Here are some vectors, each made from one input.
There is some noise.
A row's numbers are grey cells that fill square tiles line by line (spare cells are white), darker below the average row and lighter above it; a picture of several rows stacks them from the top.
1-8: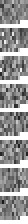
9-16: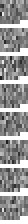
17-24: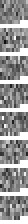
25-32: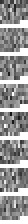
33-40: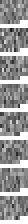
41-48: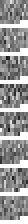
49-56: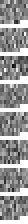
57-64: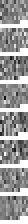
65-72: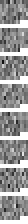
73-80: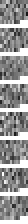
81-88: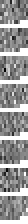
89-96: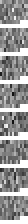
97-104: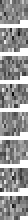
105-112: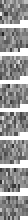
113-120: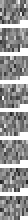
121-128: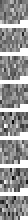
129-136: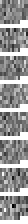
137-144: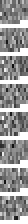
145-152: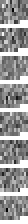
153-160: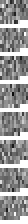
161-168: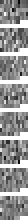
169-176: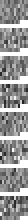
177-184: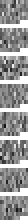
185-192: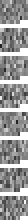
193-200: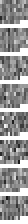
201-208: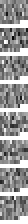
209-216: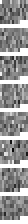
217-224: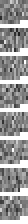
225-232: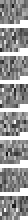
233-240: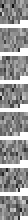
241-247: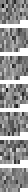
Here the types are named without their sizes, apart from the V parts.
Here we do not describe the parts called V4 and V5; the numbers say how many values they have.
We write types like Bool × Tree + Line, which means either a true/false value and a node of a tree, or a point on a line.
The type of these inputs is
Bool × Bool × Bool + (Line + V5) × V4.
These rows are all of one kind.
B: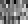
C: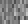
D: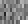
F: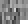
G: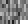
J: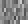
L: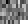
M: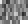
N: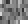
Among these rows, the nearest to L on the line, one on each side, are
G and N.
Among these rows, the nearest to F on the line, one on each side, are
D and J.
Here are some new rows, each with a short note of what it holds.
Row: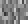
a point on a line and a value of V4
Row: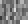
a point on a line and a value of V4
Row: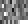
three true/false values
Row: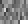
a value of V4 and a value of V5
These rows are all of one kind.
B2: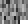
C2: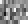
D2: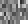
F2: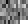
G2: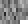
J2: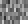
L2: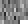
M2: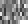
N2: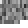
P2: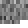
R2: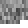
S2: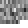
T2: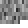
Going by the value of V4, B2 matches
F2, J2, P2 and R2.
